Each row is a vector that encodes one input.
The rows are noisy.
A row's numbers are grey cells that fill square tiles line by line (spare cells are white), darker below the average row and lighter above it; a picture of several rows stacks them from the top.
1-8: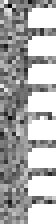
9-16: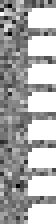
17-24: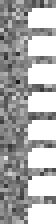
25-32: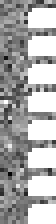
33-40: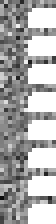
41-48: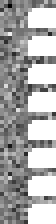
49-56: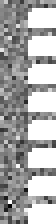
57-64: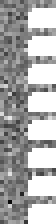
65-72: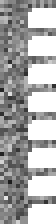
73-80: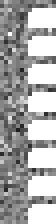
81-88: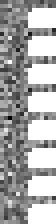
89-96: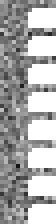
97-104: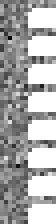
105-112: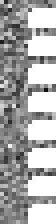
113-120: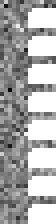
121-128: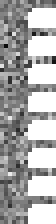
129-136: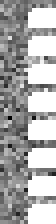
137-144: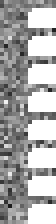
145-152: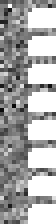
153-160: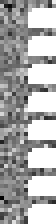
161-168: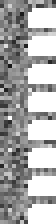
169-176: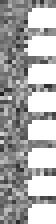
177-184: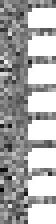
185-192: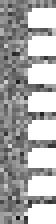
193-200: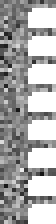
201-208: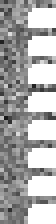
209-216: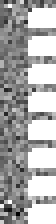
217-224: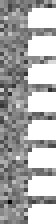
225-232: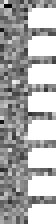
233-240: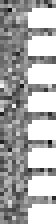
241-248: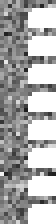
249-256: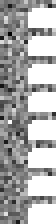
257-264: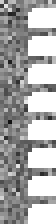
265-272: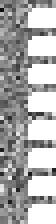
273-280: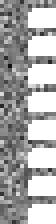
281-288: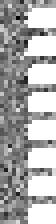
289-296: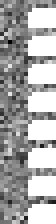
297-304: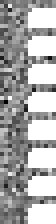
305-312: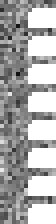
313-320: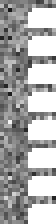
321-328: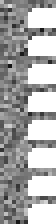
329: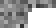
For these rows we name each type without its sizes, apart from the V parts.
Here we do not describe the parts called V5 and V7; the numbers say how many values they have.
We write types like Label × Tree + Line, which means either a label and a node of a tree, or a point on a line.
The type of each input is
Bool × Bool × Bool × Circle × V5 × V7.
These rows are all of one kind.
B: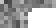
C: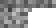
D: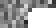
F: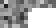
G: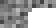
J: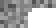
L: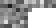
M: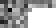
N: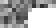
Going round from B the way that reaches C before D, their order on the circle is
B, M, N, G, C, J, D, L, F.
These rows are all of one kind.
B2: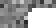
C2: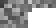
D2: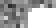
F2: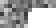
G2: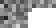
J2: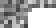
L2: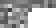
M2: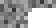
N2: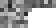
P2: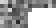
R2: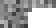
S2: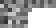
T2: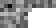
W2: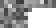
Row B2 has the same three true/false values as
M2, N2 and T2.
